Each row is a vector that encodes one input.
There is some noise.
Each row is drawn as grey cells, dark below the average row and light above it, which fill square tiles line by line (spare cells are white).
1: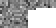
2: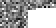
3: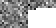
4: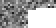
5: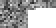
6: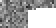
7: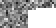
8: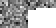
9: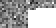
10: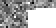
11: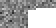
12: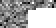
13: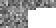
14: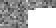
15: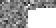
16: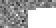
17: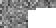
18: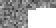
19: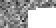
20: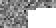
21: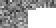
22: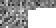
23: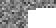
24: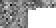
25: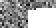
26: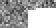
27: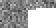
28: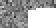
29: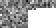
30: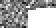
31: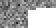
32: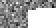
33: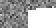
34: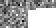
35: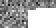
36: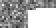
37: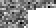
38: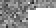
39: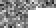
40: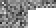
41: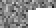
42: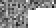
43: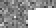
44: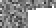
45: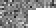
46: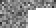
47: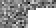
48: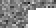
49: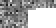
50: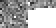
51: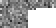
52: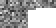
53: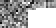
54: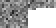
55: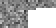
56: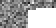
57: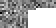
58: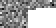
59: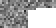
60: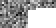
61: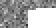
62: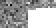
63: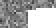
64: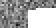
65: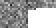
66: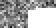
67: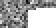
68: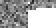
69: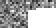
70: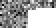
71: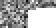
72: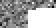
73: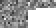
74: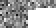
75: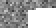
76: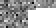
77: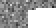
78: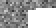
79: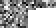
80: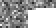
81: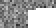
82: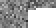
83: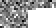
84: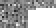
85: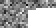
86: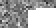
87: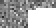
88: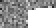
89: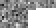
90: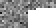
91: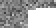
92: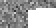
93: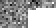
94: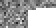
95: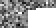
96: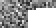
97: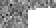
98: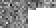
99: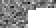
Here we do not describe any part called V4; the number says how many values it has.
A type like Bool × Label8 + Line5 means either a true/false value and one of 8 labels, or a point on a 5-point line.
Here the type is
(Bool × Circle6 + Unit) × Circle6 + Line5 + V4.
